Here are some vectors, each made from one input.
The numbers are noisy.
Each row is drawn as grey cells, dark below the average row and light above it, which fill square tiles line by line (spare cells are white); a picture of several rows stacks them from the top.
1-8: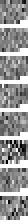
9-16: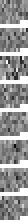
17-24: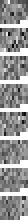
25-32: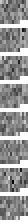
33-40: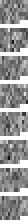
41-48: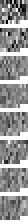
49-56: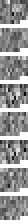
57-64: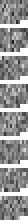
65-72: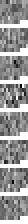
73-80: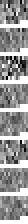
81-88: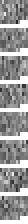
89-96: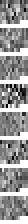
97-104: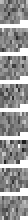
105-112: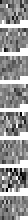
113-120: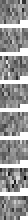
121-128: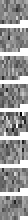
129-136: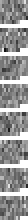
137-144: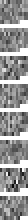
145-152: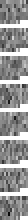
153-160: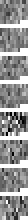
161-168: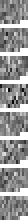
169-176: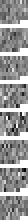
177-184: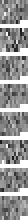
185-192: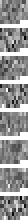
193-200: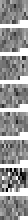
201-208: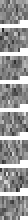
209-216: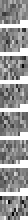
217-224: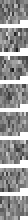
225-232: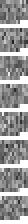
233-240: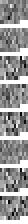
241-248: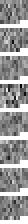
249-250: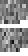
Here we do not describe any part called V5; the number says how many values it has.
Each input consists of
a list of up to three items, each a true/false value and a value of V5.
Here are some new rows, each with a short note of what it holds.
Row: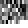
the empty list
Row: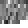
a list of two items
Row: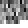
a list of one item
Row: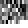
the empty list
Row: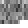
a list of three items
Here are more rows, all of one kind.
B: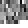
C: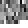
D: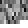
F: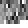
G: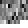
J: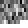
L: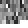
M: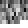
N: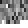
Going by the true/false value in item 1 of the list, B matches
C, F and L.
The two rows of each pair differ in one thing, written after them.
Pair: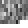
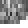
the true/false value in item 1 of the list
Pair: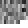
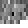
the value of V5 in item 1 of the list
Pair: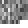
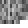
the true/false value in item 1 of the list
